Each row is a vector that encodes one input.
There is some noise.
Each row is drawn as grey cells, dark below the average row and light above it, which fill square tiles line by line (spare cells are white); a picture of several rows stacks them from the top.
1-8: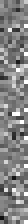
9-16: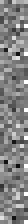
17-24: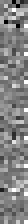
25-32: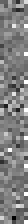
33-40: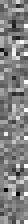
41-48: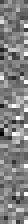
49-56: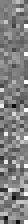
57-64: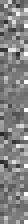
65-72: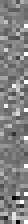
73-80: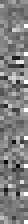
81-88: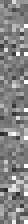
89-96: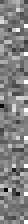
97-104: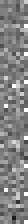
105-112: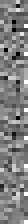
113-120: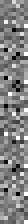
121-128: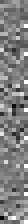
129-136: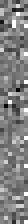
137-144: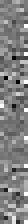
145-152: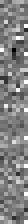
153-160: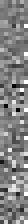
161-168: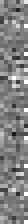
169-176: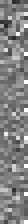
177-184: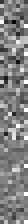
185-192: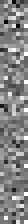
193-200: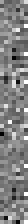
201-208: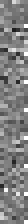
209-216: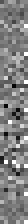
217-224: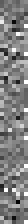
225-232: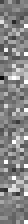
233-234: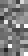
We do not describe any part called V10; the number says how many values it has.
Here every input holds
either a point on a 4-point line and a point on a 5-point line, or a point on a 6-point line and four true/false values, or a value of V10.
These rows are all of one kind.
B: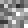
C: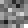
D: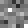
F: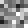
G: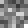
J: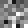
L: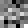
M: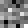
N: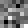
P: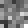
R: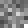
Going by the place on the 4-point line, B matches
F and J.
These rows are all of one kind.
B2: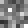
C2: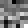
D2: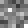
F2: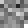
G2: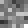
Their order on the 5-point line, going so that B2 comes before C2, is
B2, D2, C2, G2, F2.
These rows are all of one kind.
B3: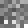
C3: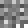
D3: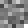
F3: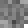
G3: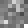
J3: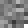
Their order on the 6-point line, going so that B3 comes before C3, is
D3, J3, B3, F3, G3, C3.
